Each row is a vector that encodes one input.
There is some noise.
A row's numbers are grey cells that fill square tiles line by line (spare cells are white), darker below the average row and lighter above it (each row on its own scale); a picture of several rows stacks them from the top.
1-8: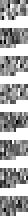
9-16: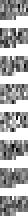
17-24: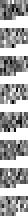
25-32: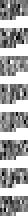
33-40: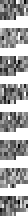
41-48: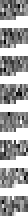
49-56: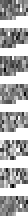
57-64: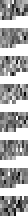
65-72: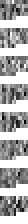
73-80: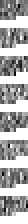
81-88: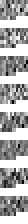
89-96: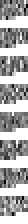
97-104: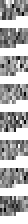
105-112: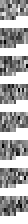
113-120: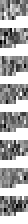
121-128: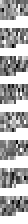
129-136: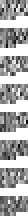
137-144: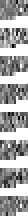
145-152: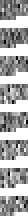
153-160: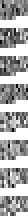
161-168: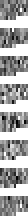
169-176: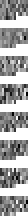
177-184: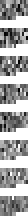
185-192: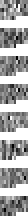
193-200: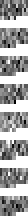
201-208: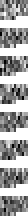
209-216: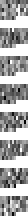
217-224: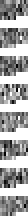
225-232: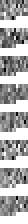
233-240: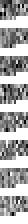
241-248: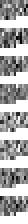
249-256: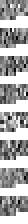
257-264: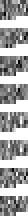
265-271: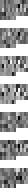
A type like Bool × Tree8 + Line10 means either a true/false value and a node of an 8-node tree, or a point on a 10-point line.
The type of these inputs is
(Bool × Bool × Bool × Bool + Tree9) × Tree8 + List3(Line5).
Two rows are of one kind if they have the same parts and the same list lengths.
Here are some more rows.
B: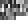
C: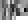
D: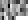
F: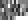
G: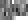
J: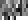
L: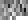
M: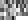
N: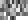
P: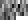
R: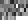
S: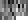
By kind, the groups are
B, C, F, G, J, P
D
L
M
N
R, S

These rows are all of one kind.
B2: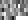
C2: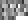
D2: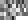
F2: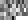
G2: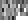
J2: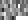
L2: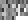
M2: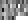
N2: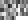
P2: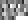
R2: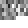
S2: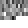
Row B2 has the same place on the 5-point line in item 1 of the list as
J2 and N2.
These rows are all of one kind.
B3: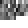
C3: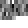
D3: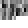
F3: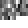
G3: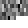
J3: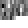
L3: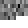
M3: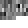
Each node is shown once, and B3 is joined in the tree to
F3 and L3.
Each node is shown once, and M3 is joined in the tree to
G3.
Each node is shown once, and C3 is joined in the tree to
J3 and L3.
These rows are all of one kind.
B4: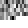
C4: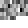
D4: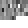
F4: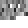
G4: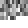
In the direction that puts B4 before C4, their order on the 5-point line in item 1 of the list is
B4, G4, C4, D4, F4.
